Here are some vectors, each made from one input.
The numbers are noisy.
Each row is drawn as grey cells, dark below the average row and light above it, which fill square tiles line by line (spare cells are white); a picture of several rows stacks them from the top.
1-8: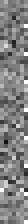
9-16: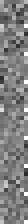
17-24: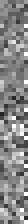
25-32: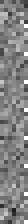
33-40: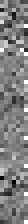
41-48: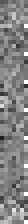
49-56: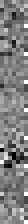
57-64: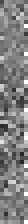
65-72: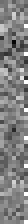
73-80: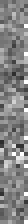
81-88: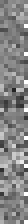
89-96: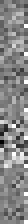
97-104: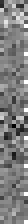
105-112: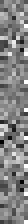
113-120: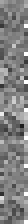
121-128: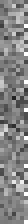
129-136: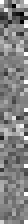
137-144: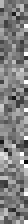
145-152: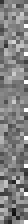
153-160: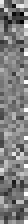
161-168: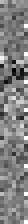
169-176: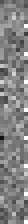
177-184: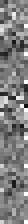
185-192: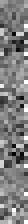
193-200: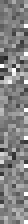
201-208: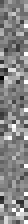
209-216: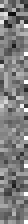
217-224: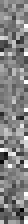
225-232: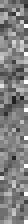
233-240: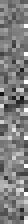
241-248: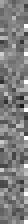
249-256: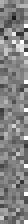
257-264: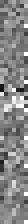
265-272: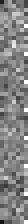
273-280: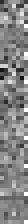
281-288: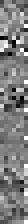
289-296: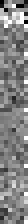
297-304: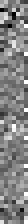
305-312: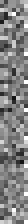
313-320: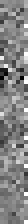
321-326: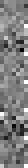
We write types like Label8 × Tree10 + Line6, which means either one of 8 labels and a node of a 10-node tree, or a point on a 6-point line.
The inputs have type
Bool × Label10 × Tree11.
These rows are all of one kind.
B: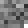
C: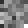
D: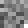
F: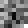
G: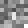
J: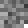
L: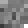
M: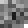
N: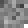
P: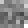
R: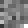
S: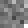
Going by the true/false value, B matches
G and J.
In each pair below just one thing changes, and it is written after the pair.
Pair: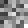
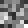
the node of the tree
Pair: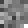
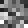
the true/false value
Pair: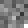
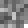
the label
